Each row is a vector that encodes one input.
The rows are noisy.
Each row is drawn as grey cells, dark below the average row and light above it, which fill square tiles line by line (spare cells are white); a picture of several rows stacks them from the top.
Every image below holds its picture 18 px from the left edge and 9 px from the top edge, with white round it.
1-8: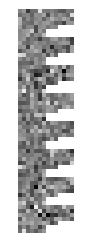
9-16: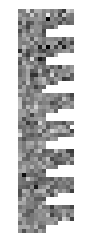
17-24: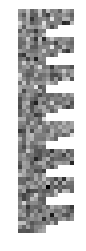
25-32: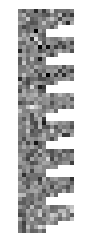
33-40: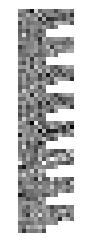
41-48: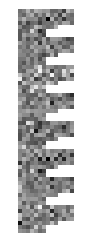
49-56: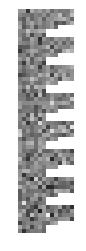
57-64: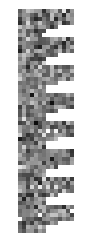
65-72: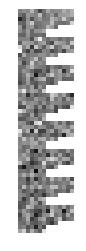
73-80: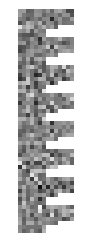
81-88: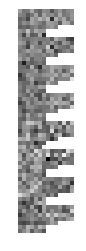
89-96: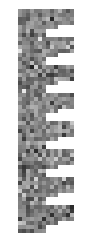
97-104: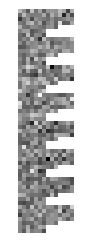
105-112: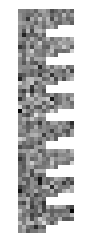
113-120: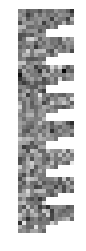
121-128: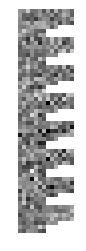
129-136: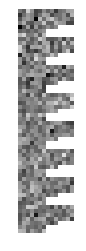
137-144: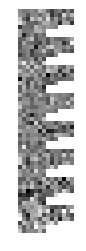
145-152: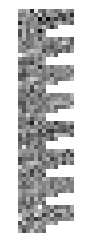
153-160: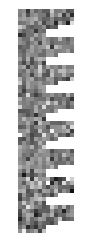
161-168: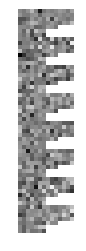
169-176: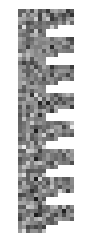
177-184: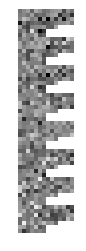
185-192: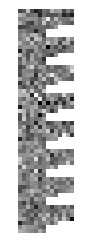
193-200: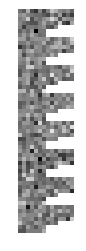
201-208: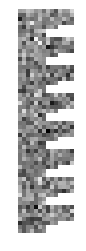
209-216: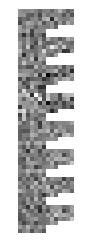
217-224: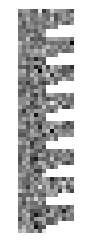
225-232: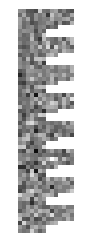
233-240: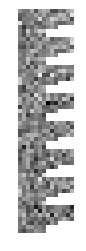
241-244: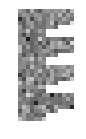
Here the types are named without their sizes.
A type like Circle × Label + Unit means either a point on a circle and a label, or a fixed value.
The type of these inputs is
Bool × Bool × Bool + (Line + Tree) × Tree.
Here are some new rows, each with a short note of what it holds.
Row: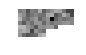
a point on a line and a node of a tree
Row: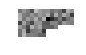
three true/false values
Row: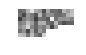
a node of each of two trees
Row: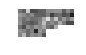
a point on a line and a node of a tree
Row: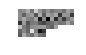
three true/false values
